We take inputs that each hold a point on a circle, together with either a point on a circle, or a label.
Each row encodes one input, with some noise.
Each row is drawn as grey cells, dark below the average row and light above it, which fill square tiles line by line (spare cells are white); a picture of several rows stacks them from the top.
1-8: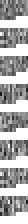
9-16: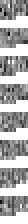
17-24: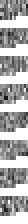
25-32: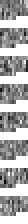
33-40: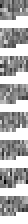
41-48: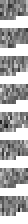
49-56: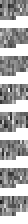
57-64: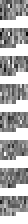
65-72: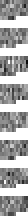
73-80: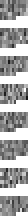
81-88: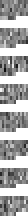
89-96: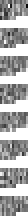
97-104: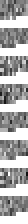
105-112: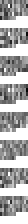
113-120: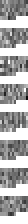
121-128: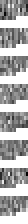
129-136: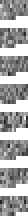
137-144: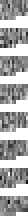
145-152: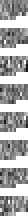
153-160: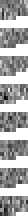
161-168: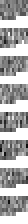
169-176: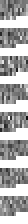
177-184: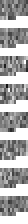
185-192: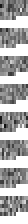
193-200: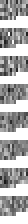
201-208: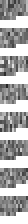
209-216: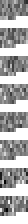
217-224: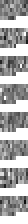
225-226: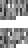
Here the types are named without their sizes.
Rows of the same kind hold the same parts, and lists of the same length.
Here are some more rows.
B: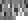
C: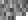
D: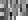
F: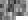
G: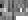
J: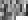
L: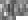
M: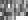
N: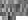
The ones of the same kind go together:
B, D, J, M
C, F, G, L, N

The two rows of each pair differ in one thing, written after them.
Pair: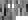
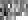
the place on the circle
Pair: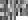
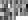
the label
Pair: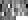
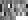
the label
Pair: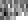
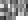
the place on the circle
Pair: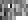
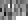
the place on the circle
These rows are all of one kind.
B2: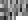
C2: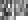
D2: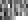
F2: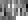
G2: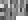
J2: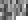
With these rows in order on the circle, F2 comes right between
D2 and G2.
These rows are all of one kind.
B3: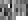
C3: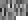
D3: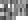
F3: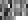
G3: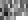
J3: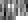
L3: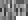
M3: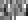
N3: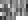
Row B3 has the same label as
F3, G3 and N3.
